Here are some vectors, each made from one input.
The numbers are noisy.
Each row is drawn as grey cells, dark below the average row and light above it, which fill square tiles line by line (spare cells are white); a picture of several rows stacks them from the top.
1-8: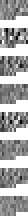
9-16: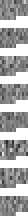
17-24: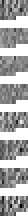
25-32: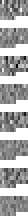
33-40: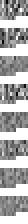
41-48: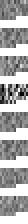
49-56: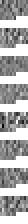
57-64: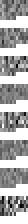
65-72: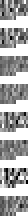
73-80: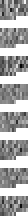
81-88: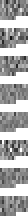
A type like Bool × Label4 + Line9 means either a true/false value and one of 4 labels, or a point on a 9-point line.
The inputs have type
Bool × Circle5.
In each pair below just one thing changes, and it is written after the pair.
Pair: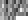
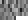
the true/false value
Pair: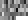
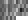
the place on the 5-point circle
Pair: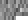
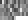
the place on the 5-point circle
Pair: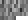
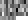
the place on the 5-point circle
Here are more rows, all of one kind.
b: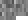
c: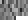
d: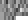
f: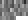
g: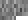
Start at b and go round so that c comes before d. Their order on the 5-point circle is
b, c, d, g, f.
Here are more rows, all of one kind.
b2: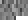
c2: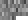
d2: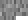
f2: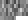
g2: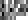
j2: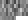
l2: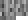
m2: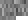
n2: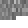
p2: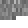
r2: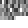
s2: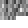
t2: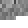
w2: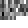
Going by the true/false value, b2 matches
c2, m2, n2 and p2.
